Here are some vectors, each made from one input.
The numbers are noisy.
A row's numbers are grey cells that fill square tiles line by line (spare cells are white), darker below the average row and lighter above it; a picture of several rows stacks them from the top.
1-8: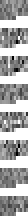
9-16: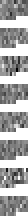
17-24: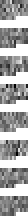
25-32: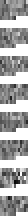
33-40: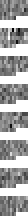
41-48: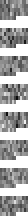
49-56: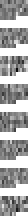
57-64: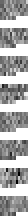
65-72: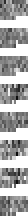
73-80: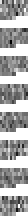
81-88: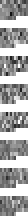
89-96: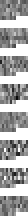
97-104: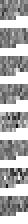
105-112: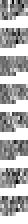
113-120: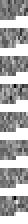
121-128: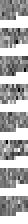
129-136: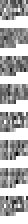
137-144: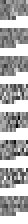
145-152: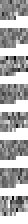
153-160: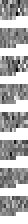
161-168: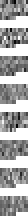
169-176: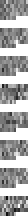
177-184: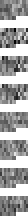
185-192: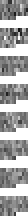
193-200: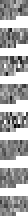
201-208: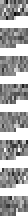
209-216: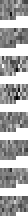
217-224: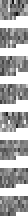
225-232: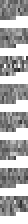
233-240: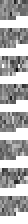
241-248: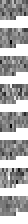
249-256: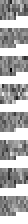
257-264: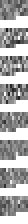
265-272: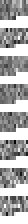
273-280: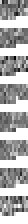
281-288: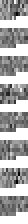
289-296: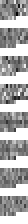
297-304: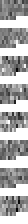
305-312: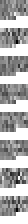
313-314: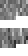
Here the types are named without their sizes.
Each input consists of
either a label, or a point on a line, or a node of a tree, or four true/false values.
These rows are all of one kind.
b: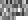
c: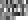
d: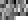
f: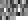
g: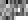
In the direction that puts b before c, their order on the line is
d, g, b, c, f.
